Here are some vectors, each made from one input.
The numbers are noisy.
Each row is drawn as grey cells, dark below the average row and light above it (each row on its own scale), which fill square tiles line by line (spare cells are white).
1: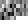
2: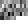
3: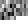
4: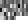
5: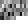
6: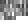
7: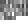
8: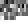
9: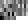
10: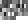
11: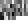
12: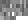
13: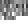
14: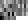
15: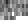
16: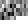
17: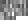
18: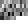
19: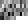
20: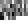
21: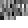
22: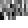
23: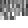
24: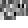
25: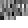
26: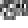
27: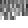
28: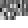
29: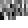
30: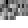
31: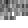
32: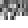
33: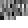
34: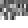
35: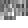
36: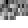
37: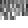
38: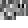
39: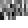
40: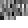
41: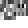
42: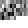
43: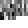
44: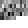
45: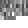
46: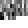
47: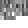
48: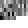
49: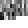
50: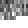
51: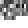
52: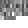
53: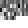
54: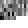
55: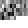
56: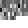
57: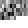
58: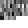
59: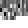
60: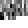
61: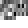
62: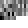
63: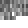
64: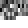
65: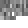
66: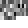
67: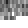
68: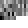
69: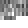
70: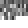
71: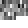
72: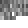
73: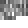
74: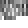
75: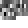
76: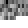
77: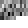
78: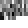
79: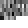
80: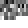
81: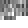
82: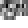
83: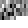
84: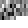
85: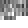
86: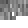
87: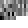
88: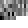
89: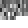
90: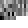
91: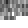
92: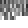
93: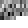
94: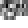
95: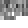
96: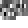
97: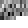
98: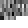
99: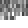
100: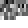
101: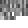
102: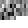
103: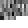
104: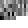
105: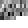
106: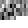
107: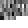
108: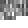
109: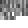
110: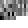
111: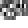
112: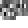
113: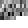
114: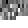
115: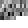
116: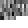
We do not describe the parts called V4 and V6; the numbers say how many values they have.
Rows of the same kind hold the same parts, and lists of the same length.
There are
2 kinds of row.
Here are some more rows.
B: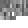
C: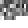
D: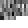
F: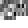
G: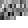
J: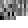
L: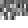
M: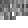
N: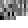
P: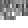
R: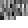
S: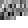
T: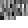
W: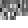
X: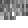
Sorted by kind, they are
B, C, F, L, M, P, W, X
D, G, J, N, R, S, T

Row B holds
a true/false value, a value of V4 and a value of V6.
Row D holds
a point on a 5-point line.
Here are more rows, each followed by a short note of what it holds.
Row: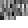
a point on a 5-point line
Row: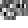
a true/false value, a value of V4 and a value of V6
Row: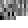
a point on a 5-point line
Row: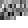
a point on a 5-point line
